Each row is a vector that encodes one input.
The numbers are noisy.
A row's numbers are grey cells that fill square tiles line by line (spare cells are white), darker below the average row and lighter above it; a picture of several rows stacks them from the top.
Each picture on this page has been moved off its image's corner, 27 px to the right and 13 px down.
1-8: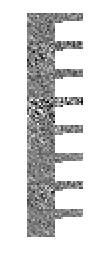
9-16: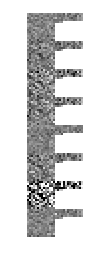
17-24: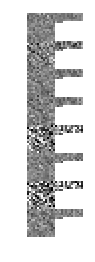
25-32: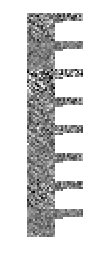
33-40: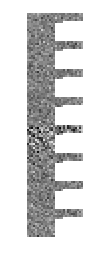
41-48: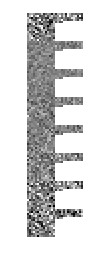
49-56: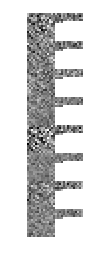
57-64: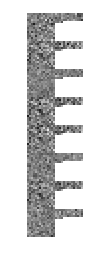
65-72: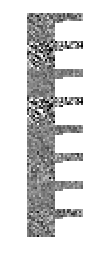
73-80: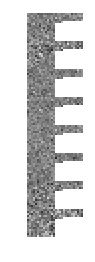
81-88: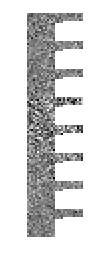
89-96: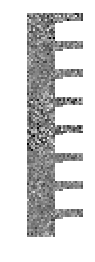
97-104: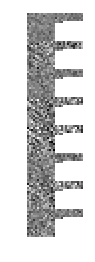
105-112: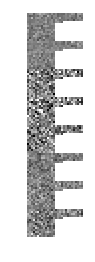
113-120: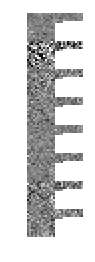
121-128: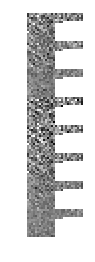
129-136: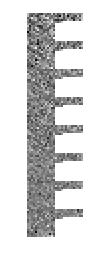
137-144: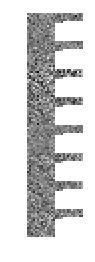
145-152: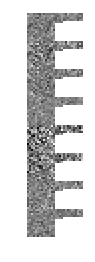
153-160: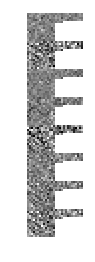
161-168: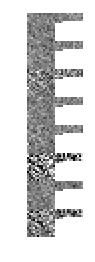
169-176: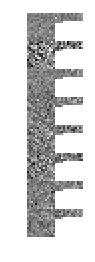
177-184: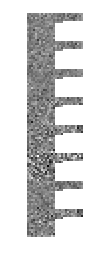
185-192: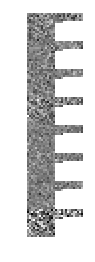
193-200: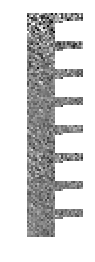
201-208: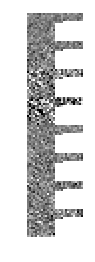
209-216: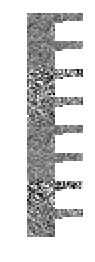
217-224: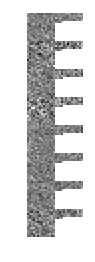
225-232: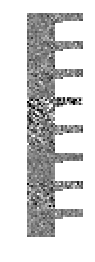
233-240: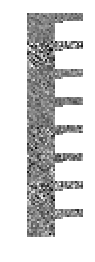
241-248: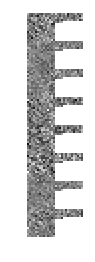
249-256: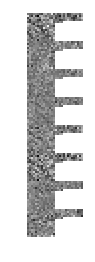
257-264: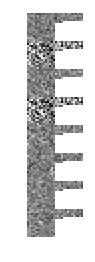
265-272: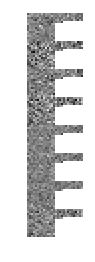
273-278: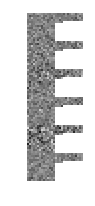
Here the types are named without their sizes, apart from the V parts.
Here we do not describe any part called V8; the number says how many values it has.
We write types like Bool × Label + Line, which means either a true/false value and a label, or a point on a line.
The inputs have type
(Bool × Label + List(V8)) × Line.
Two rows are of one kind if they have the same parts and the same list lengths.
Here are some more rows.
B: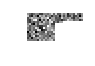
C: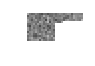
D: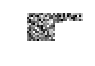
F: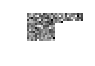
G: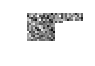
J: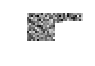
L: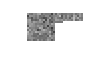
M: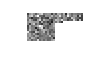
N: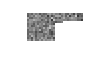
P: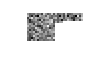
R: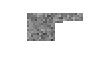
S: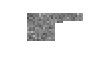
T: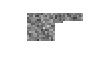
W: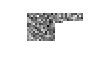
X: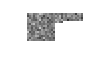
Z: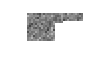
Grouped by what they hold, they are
B, F, N
C, W, Z
D, G, J, L, R, T
M, P, S, X

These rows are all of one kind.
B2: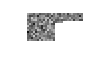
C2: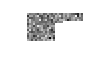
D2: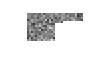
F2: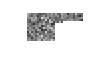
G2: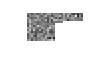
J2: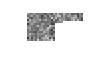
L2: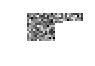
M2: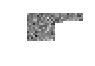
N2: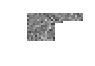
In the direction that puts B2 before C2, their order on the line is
B2, N2, C2, J2, M2, L2, G2, F2, D2.
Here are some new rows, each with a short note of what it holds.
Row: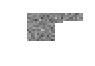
a point on a line, together with a list of two items
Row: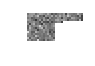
a point on a line, together with a list of one item
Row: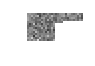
a point on a line, together with the empty list
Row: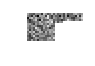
a point on a line, together with a list of one item
